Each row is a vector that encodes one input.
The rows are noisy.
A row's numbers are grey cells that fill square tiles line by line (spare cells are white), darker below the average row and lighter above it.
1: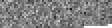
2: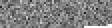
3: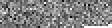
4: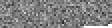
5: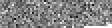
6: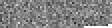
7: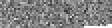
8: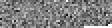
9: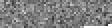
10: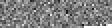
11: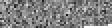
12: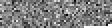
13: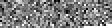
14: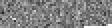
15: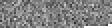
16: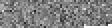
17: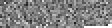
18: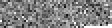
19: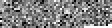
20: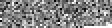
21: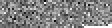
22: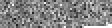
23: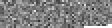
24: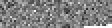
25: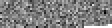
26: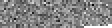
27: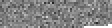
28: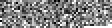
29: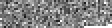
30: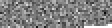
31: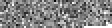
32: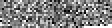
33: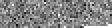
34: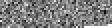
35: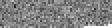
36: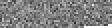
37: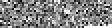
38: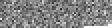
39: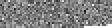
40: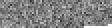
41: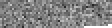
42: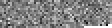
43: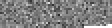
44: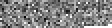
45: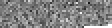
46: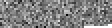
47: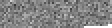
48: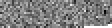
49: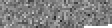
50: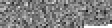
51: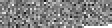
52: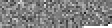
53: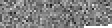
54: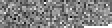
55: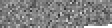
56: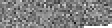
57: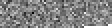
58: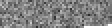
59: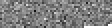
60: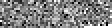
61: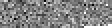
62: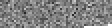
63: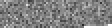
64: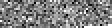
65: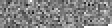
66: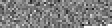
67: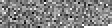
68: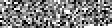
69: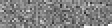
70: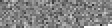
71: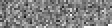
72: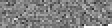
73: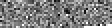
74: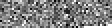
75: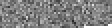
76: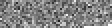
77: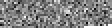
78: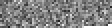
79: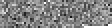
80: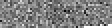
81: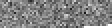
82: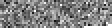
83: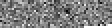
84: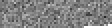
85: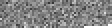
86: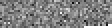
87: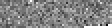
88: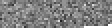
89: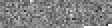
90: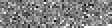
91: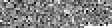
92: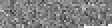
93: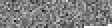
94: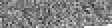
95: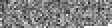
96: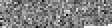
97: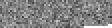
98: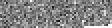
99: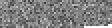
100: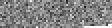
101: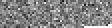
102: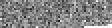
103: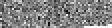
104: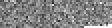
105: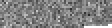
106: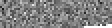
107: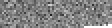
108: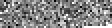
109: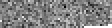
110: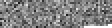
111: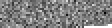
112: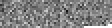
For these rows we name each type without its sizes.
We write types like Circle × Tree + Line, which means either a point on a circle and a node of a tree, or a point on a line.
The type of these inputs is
(Bool × Circle + Unit) × Line.
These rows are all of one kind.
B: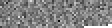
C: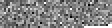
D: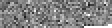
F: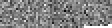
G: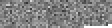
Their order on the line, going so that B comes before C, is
F, G, B, D, C.
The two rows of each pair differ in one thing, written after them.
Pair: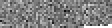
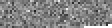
the place on the line
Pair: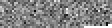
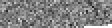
the true/false value
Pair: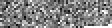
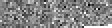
the true/false value
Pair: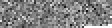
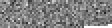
the place on the line
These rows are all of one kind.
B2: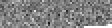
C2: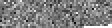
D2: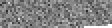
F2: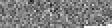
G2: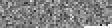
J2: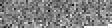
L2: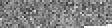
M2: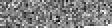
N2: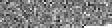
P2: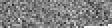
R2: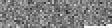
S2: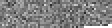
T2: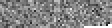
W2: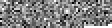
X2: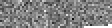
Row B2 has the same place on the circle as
C2, F2, L2 and N2.
